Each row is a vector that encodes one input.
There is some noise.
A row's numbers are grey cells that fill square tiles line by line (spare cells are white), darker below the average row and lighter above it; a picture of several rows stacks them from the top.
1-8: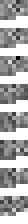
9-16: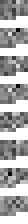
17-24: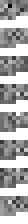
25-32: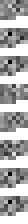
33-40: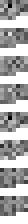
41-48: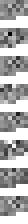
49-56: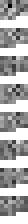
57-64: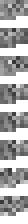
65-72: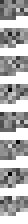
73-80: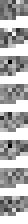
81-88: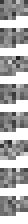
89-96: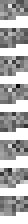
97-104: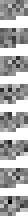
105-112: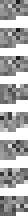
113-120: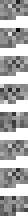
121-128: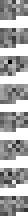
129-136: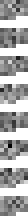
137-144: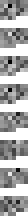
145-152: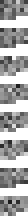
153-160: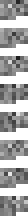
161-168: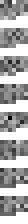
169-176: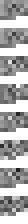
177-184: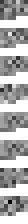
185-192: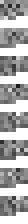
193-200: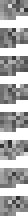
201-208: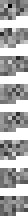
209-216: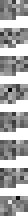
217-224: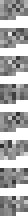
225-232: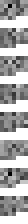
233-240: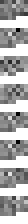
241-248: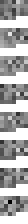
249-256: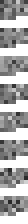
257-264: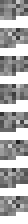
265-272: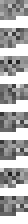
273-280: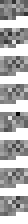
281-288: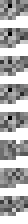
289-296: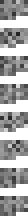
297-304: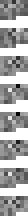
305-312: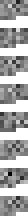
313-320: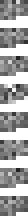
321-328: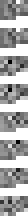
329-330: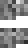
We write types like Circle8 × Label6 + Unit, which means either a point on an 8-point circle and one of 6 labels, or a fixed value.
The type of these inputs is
Bool × Tree15 + List2(Line5).
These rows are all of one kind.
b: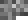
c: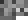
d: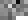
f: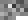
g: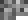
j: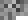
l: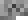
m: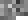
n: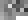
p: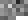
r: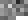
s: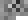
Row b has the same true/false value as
c and g.
